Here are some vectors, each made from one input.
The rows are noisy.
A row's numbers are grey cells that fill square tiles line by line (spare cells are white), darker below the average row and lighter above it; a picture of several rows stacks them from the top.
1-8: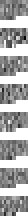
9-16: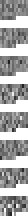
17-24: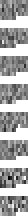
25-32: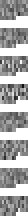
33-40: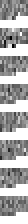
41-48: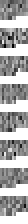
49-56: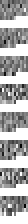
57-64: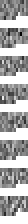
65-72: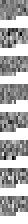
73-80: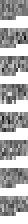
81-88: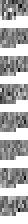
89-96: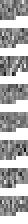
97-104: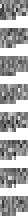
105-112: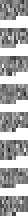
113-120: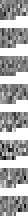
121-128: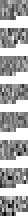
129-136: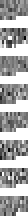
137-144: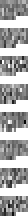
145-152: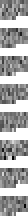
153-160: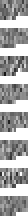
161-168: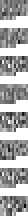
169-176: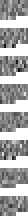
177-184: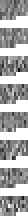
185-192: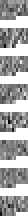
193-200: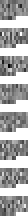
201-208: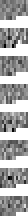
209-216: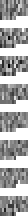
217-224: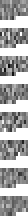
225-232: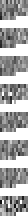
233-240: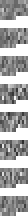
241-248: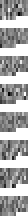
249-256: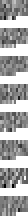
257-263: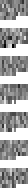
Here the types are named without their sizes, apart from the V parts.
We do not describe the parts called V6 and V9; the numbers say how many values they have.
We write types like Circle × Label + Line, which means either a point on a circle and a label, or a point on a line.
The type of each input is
Line × (Line + V6) + V9.
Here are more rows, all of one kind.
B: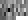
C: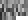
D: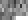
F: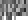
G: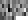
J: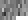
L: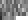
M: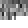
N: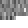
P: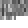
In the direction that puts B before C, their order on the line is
D, J, L, G, N, F, B, C, M, P.
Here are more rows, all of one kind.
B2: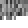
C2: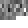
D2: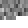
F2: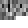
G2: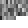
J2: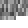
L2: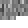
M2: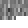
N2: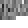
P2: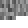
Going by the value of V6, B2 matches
C2, G2 and M2.
